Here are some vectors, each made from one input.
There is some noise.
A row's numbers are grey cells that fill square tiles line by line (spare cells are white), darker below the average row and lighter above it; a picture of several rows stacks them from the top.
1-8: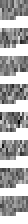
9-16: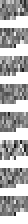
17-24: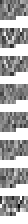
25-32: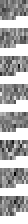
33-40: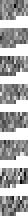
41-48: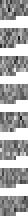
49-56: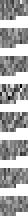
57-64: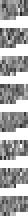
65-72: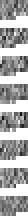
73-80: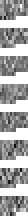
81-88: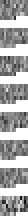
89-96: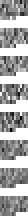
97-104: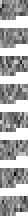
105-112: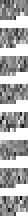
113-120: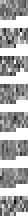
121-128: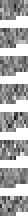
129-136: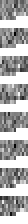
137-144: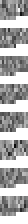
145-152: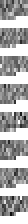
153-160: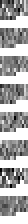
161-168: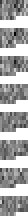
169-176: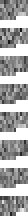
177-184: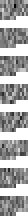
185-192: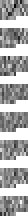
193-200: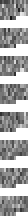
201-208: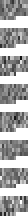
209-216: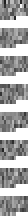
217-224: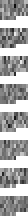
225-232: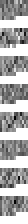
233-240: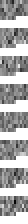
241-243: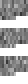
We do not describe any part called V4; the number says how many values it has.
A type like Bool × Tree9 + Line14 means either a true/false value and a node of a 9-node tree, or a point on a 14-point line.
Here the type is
Bool × Bool × Bool + Label9 × Label9 + Unit + V4 × V4.
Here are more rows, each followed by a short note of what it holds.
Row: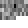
three true/false values
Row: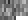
three true/false values
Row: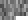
two labels (each one of 9)
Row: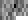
three true/false values
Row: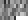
three true/false values
